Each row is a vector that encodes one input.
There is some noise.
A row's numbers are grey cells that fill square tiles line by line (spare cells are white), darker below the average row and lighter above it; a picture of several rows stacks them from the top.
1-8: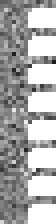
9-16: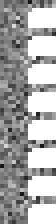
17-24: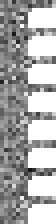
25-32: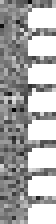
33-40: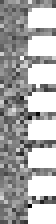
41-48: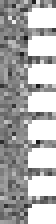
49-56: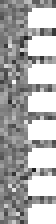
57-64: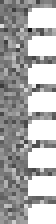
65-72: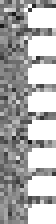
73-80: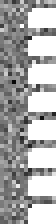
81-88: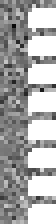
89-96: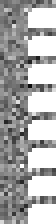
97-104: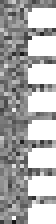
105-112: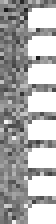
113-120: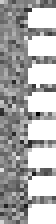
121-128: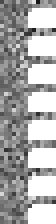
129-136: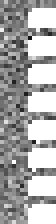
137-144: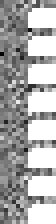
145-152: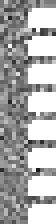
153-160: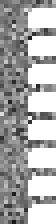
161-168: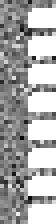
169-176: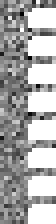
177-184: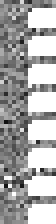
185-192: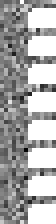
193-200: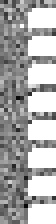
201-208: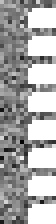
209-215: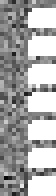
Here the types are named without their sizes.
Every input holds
a point on a circle and a true/false value, together with either a point on a circle, or a fixed value.
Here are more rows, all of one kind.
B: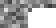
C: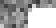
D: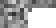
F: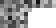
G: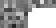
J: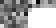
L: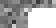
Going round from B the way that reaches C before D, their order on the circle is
B, L, F, J, G, C, D.
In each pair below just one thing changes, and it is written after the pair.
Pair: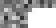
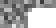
the place on one of the two circles
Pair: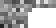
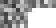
the true/false value
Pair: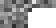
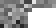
the place on one of the two circles
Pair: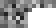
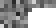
the place on one of the two circles
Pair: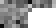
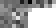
the true/false value
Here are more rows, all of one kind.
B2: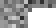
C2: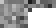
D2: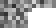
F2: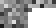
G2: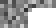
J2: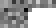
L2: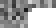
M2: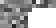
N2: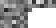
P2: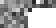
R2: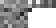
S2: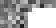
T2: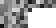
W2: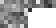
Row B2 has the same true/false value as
D2, G2, L2 and S2.
